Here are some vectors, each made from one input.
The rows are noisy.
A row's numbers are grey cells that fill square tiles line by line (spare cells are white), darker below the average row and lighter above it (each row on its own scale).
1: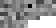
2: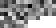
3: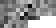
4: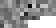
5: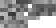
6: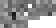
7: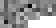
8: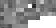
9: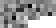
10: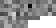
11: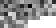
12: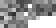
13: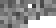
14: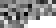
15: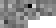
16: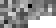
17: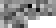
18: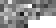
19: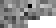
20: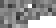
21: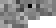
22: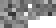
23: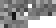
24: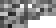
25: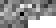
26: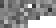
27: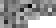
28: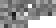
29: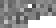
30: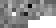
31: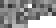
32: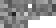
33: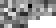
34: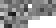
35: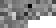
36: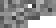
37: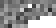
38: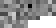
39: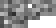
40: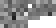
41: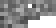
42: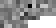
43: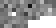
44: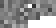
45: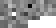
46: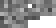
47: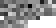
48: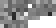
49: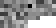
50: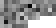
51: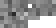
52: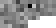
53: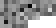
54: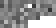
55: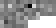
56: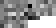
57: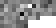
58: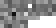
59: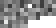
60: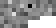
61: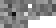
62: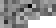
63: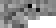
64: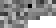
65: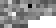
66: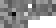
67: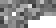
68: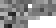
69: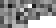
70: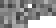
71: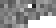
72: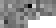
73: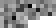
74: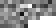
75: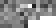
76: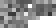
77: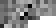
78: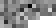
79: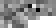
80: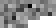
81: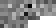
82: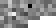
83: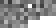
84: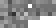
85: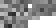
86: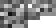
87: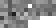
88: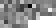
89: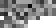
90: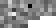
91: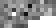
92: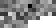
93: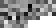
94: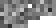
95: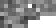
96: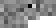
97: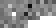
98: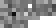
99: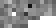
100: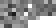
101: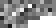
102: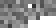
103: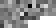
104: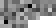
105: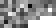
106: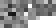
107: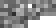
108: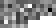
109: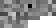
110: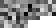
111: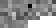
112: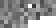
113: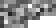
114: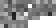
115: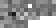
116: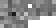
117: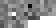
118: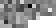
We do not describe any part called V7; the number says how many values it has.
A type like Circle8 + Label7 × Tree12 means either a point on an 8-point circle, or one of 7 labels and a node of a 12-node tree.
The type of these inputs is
Bool × (Tree8 + Unit) × V7.
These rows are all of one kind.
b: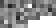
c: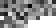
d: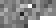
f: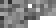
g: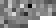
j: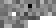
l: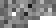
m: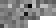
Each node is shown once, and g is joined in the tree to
d and l.
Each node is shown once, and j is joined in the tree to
b, f and l.
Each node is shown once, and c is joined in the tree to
b.
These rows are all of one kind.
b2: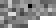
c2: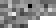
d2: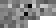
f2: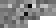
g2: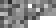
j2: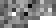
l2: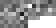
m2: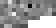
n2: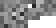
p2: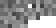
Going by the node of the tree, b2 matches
c2 and l2.
